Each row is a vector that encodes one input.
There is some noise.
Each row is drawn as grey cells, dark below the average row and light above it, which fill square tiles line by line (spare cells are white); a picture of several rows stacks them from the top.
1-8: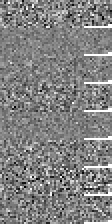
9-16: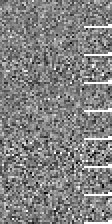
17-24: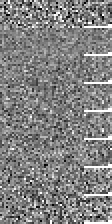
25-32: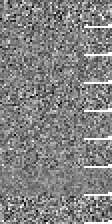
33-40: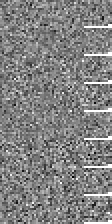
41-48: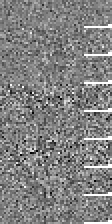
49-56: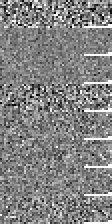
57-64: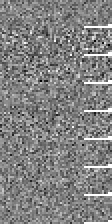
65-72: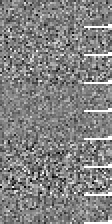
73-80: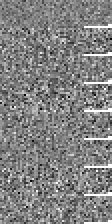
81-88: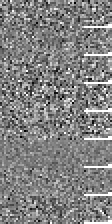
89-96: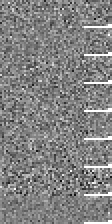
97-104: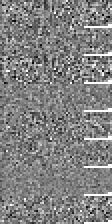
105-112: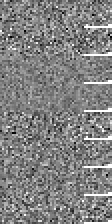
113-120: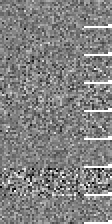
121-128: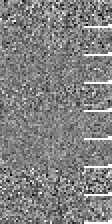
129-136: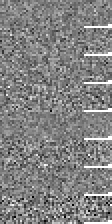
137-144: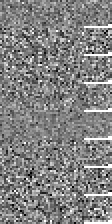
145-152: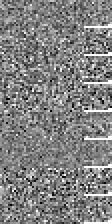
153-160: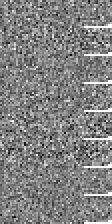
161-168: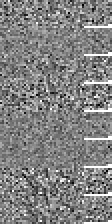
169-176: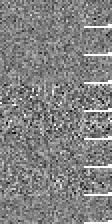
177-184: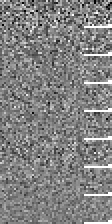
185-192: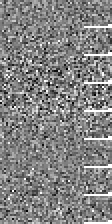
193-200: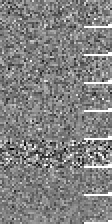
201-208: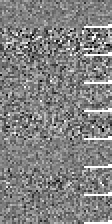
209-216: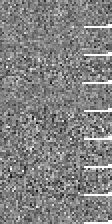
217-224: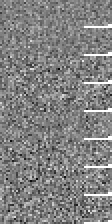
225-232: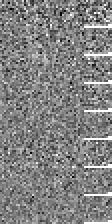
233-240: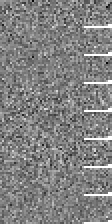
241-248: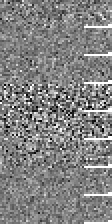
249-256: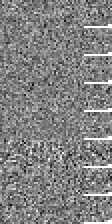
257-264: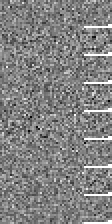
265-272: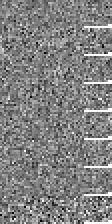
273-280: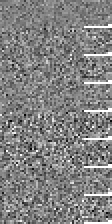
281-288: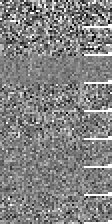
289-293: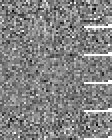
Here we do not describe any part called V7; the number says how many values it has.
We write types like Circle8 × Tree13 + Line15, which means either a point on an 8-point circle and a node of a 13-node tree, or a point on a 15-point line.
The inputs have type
(Bool × (Circle9 + Unit) + Unit) × V7 + Line6 × (Line8 + Tree9).
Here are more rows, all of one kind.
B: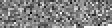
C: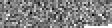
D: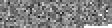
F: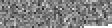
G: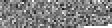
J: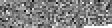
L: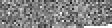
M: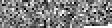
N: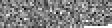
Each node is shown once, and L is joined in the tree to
J.
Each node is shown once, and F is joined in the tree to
D and N.
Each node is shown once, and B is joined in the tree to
C.
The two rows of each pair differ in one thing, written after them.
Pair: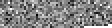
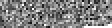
the true/false value
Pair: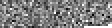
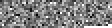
the place on the 9-point circle
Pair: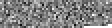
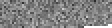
the true/false value
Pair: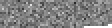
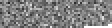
the true/false value
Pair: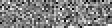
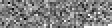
the value of V7
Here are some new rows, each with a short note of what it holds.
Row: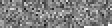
a point on a 6-point line and a point on an 8-point line
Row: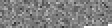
a point on a 6-point line and a point on an 8-point line
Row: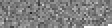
a point on a 6-point line and a node of a 9-node tree
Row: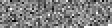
a point on a 9-point circle, a true/false value and a value of V7
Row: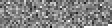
a true/false value and a value of V7
